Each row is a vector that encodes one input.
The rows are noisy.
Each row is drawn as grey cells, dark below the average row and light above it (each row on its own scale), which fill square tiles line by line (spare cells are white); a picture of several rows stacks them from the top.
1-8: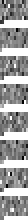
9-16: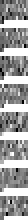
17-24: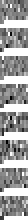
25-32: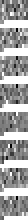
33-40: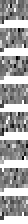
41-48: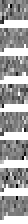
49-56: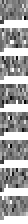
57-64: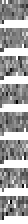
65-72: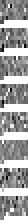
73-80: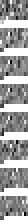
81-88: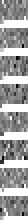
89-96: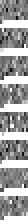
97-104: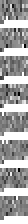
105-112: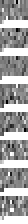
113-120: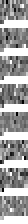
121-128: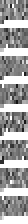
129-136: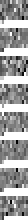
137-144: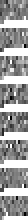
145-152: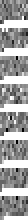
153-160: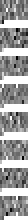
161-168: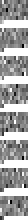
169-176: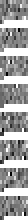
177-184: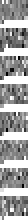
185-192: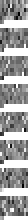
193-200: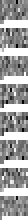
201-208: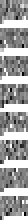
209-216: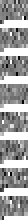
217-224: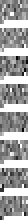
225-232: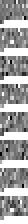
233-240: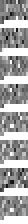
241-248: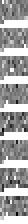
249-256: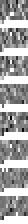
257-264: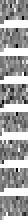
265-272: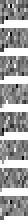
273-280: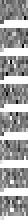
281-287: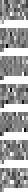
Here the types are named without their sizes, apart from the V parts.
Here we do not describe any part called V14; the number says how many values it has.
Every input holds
a point on a line, together with either a point on a line, or a value of V14.
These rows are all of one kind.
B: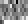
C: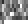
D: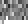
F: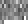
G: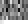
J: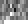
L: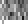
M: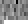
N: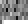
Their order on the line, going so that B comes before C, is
M, B, N, C, J, G, D, L, F.
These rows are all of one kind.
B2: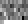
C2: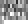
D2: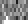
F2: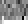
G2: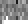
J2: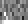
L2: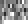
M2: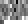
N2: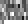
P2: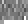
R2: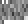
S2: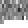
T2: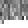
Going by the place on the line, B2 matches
R2 and S2.
